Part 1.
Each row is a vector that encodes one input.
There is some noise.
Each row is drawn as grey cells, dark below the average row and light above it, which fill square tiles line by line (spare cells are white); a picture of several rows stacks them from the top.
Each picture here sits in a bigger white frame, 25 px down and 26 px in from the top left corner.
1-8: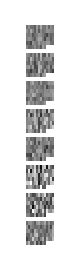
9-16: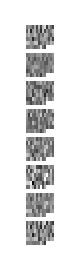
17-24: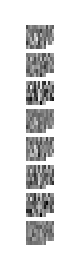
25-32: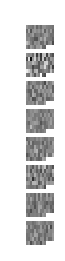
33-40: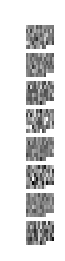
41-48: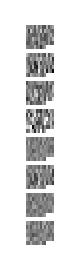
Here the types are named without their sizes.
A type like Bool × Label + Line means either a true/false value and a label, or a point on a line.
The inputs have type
Line × (Tree + Unit).
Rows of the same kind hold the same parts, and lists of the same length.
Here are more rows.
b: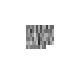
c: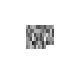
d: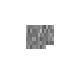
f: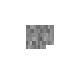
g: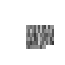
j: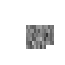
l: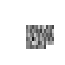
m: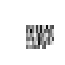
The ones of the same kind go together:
b, c, d, f, m
g, j, l

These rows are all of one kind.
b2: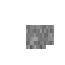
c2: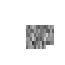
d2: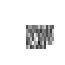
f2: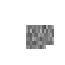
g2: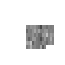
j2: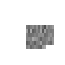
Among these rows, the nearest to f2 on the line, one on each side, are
b2 and j2.
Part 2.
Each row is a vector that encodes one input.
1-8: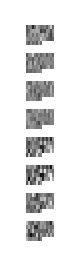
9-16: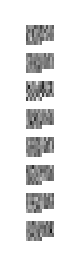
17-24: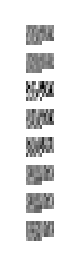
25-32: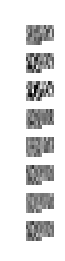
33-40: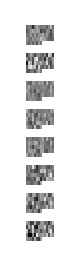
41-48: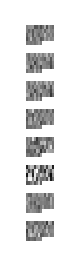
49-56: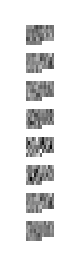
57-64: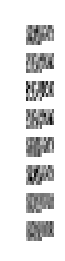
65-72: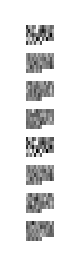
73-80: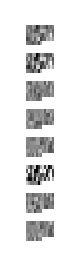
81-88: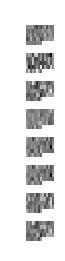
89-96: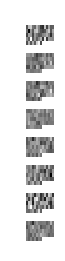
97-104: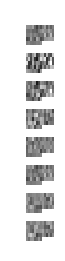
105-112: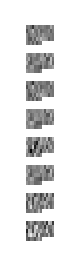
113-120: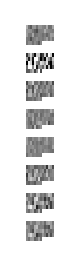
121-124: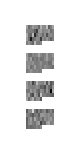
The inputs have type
Bool × Tree11.
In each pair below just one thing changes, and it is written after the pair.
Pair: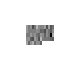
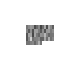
the node of the tree
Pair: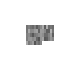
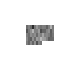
the node of the tree
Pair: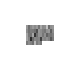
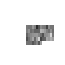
the node of the tree
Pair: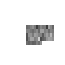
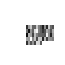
the true/false value
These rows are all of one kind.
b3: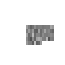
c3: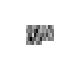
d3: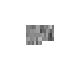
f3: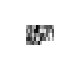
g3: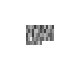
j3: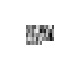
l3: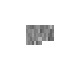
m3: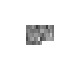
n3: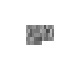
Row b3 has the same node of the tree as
d3, j3 and l3.
